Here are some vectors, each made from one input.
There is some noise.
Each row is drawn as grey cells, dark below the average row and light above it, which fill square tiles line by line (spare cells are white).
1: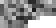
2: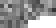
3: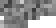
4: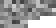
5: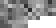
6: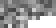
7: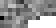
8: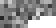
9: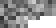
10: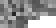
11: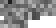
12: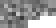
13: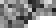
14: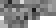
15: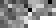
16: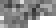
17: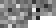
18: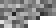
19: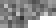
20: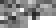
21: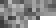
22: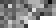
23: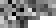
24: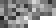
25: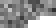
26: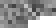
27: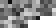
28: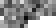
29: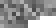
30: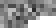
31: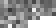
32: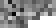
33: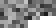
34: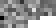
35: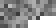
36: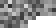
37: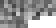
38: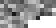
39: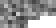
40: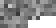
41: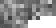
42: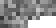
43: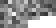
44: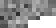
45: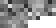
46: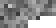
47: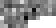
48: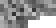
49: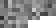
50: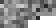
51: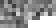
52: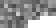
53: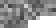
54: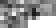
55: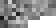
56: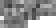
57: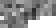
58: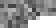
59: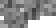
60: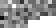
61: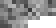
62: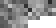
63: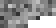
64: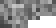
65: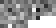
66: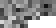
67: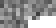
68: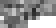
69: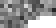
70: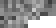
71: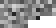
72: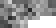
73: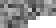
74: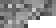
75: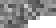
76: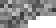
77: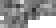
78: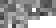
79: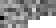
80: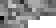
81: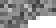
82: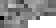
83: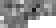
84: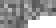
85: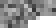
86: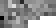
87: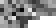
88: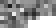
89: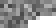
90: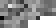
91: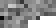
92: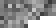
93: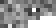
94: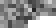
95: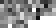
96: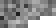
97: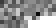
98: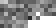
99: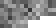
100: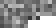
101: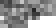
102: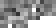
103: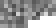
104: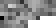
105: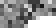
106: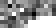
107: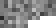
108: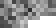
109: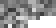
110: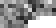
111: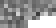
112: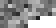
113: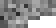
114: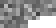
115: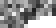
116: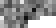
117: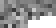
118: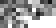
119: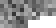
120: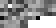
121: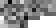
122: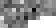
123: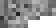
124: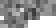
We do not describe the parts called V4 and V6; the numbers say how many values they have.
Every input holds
either a point on a 5-point line and a true/false value, or a value of V4 and a value of V6.
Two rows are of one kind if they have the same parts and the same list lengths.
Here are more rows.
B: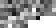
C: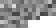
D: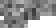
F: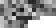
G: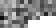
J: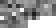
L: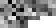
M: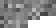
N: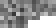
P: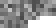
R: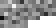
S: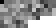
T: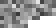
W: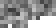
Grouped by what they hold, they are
B, C, G, M, R, S, T, W
D, F, J, L, N, P

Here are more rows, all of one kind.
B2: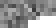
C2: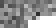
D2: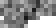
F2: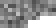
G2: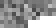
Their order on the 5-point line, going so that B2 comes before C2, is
B2, G2, C2, D2, F2.
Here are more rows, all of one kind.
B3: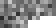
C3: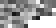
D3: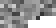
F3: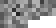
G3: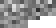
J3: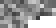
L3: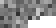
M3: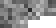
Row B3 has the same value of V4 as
L3 and M3.
